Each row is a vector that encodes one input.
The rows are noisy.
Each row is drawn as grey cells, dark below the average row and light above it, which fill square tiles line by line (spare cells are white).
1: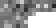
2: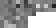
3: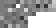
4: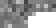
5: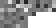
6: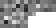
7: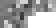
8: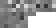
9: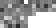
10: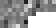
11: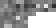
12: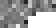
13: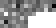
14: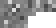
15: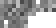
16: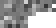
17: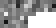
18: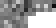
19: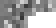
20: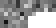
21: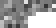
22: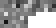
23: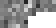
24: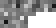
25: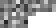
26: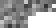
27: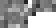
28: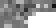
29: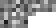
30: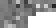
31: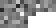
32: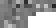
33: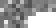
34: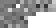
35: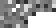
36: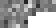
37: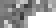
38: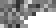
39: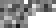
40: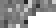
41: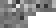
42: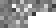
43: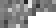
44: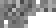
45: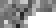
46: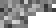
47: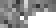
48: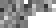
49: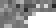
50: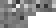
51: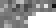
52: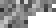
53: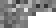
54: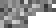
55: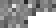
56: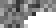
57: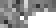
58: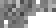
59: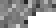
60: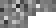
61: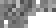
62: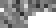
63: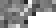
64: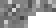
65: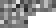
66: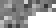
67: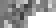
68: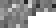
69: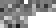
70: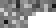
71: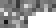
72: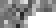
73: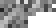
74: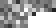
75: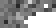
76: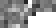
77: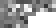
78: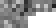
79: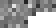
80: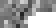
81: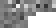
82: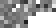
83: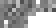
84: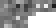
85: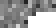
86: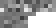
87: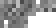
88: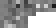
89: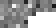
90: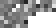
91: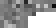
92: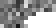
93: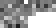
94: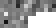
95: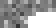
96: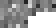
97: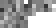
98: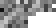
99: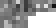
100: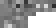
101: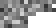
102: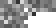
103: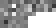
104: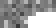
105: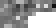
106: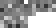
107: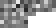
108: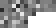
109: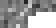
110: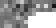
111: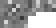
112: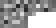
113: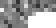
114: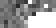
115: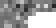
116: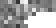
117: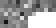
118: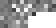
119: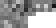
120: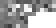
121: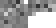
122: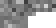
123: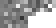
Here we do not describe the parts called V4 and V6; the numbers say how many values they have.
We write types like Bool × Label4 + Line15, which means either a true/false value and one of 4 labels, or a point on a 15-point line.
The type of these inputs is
Label7 × (Line5 × V4 + V6).
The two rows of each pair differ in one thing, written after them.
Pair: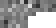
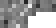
the place on the 5-point line
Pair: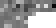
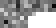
the label
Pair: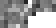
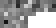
the label
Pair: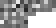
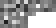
the value of V4
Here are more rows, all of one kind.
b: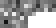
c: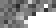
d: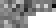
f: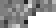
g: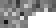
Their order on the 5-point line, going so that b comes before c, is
g, d, b, f, c.
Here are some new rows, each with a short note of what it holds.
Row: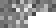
one of 7 labels, a point on a 5-point line and a value of V4
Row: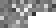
one of 7 labels, a point on a 5-point line and a value of V4
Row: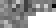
one of 7 labels, a point on a 5-point line and a value of V4
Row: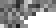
one of 7 labels and a value of V6
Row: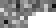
one of 7 labels, a point on a 5-point line and a value of V4
